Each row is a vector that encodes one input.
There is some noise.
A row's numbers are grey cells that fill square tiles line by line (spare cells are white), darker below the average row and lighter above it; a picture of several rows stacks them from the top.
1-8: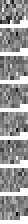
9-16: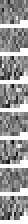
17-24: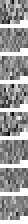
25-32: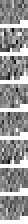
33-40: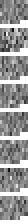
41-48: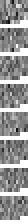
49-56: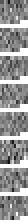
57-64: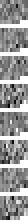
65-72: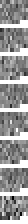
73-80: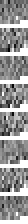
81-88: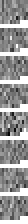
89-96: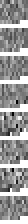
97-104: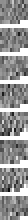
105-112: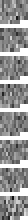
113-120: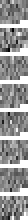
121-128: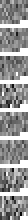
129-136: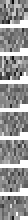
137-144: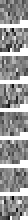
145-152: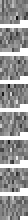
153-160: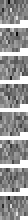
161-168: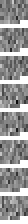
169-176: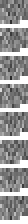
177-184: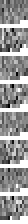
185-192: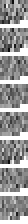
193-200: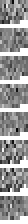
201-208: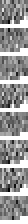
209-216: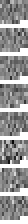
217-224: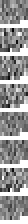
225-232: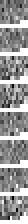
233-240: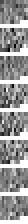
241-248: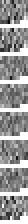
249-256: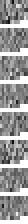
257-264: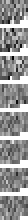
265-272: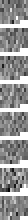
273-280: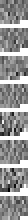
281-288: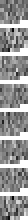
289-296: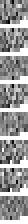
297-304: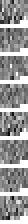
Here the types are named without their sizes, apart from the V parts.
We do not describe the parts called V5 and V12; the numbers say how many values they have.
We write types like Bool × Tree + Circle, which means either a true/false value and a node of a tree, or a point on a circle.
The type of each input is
Bool × Line + (Circle + V12) × V5.
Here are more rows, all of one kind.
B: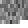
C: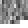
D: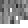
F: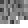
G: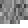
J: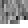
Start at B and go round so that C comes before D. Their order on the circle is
B, C, D, G, J, F.
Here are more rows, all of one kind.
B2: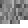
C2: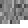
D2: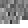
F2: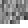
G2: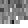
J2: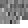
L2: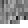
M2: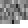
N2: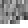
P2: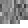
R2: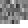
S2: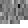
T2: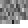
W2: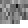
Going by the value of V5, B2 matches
C2, P2 and S2.
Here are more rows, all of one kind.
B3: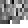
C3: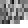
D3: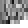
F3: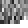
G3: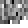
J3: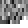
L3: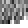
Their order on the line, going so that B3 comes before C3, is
B3, G3, J3, D3, L3, C3, F3.
